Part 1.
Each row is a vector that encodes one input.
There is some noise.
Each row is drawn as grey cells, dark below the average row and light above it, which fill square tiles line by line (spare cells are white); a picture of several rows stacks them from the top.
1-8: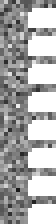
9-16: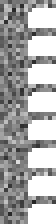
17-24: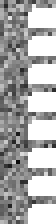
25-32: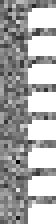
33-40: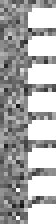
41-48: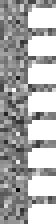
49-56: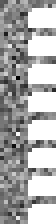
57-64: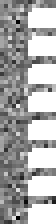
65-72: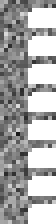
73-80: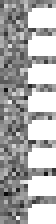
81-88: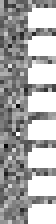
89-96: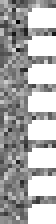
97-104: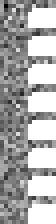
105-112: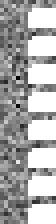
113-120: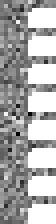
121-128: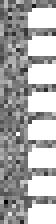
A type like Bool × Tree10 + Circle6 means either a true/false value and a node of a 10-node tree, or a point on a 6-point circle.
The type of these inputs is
Bool × Bool × Bool × Bool.
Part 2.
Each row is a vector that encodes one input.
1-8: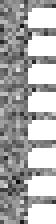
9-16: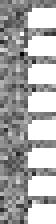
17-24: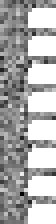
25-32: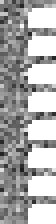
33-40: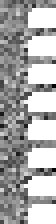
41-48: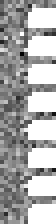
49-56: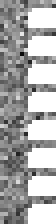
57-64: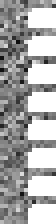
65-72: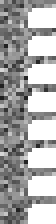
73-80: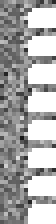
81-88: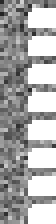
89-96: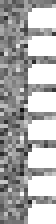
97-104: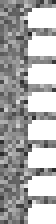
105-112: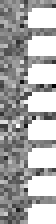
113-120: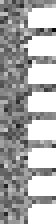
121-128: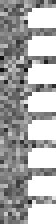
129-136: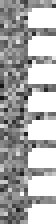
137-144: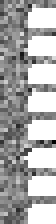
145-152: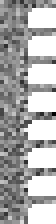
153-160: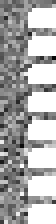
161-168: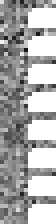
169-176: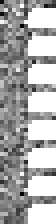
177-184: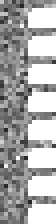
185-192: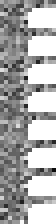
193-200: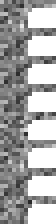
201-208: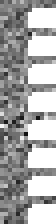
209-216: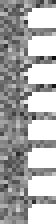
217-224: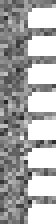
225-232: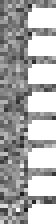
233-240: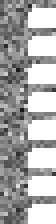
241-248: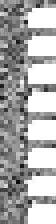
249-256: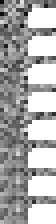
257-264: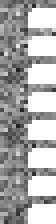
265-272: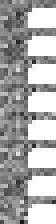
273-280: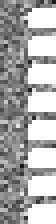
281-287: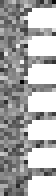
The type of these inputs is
Circle6.
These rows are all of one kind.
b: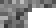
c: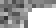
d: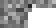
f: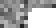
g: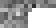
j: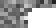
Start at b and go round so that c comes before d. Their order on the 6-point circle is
b, j, c, g, f, d.
